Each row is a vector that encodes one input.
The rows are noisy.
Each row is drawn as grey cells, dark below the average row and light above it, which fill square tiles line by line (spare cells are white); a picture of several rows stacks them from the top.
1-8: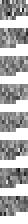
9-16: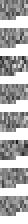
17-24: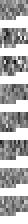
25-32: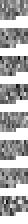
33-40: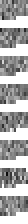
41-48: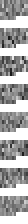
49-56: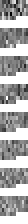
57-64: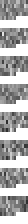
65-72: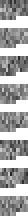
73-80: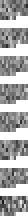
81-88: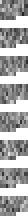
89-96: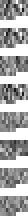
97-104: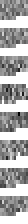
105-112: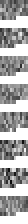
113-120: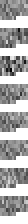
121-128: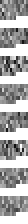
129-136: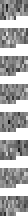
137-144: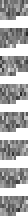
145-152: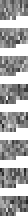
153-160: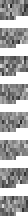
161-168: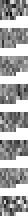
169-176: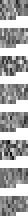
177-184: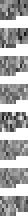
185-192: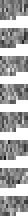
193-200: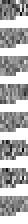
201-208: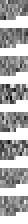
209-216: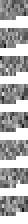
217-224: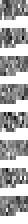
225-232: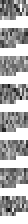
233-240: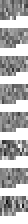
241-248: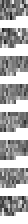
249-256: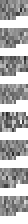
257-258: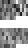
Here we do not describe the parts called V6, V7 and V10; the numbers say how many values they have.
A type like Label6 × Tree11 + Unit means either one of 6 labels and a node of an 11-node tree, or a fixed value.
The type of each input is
Label8 × Label8 × Label8 × Label8 + V6 × V7 + V10.
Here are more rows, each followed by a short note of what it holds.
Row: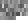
a value of V10
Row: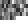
a value of V6 and a value of V7
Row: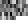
a value of V6 and a value of V7
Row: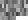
a value of V10
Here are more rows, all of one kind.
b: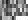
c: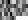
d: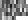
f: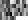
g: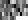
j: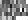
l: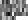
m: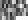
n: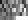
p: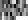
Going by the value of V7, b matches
d, j and l.
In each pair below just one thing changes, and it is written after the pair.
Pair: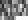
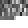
the value of V6
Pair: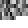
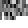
the value of V6
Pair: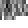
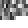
the value of V7
